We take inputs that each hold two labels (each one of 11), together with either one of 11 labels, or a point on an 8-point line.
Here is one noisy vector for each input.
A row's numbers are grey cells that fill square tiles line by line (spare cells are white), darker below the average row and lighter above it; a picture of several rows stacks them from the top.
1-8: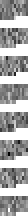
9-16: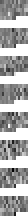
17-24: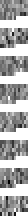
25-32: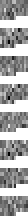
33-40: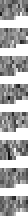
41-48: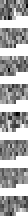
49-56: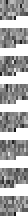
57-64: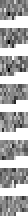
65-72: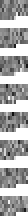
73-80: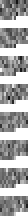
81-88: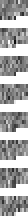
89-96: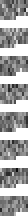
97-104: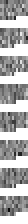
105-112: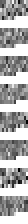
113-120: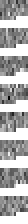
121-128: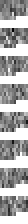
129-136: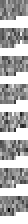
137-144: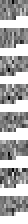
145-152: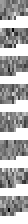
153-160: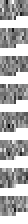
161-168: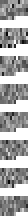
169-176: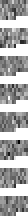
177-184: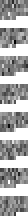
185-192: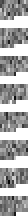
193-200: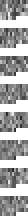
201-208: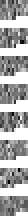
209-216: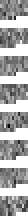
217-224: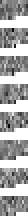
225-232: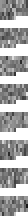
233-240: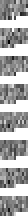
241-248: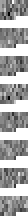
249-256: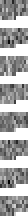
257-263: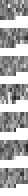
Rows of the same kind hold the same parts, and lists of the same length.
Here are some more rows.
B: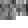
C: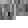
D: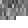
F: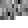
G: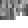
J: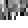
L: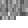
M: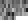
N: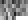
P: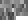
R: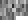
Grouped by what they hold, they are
B, C, F, G, M, P, R
D, J, L, N

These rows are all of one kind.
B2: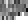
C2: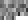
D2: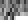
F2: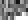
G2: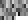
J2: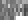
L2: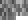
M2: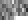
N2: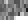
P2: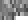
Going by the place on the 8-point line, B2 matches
C2, J2 and P2.
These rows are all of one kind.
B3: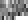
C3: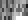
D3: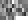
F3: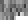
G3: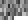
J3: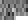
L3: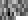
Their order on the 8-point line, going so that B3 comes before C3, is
B3, F3, C3, D3, J3, L3, G3.
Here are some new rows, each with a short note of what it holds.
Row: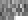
two labels (each one of 11) and a point on an 8-point line
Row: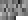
three labels (each one of 11)
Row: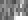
two labels (each one of 11) and a point on an 8-point line
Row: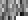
three labels (each one of 11)
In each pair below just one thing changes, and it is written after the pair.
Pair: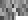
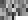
the place on the 8-point line
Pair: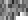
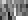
one of the two labels
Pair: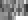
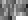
one of the two labels
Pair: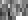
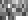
the place on the 8-point line
